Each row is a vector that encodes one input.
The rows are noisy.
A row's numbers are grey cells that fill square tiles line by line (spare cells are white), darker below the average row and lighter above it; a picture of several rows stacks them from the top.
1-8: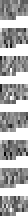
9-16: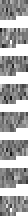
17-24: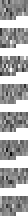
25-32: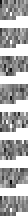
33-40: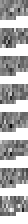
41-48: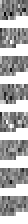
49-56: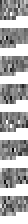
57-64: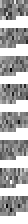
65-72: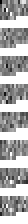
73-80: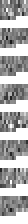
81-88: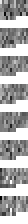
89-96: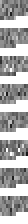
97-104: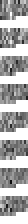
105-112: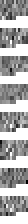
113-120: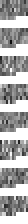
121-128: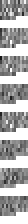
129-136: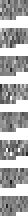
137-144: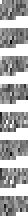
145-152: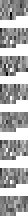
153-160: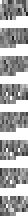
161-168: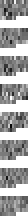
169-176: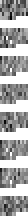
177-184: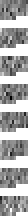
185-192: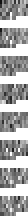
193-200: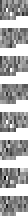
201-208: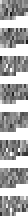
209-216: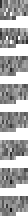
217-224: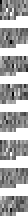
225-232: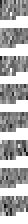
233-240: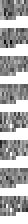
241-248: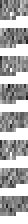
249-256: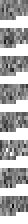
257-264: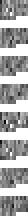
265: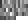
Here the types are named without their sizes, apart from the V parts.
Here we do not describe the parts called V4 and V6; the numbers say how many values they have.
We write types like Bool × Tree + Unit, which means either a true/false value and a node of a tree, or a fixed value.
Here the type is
Label × (Label × V4 + V6).
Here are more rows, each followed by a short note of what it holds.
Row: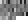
two labels and a value of V4
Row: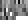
a label and a value of V6
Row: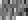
two labels and a value of V4
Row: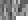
two labels and a value of V4
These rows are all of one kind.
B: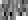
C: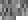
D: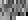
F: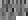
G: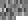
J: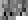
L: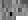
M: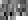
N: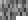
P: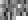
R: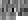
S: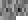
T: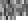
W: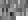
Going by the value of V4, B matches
J, L and M.
